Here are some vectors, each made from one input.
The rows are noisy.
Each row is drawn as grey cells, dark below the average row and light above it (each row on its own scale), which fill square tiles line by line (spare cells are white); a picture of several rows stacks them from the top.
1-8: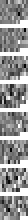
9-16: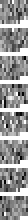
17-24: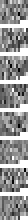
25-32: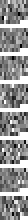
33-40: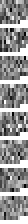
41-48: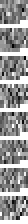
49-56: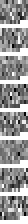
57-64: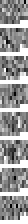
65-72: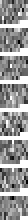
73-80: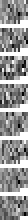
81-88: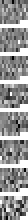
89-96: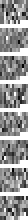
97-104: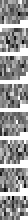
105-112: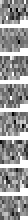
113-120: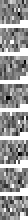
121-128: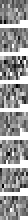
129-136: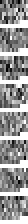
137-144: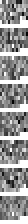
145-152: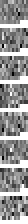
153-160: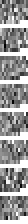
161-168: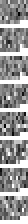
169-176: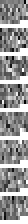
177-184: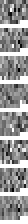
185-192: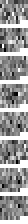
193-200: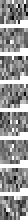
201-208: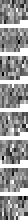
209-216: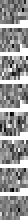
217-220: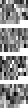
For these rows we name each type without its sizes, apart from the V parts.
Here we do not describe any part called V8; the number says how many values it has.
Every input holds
a point on a line and a value of V8, together with either a point on a circle, or a fixed value.
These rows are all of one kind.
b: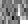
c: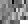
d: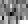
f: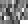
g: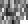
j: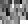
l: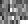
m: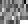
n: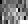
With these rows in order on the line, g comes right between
f and j.
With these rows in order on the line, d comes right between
f and l.
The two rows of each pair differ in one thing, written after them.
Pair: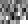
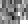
the value of V8
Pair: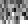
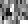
the place on the circle
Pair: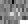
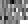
the value of V8
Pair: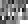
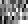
the place on the circle
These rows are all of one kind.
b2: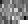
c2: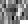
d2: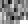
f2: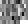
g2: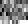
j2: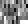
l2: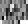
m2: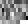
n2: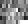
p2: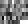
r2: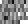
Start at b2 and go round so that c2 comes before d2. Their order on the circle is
b2, n2, m2, f2, r2, c2, j2, l2, d2, p2, g2.
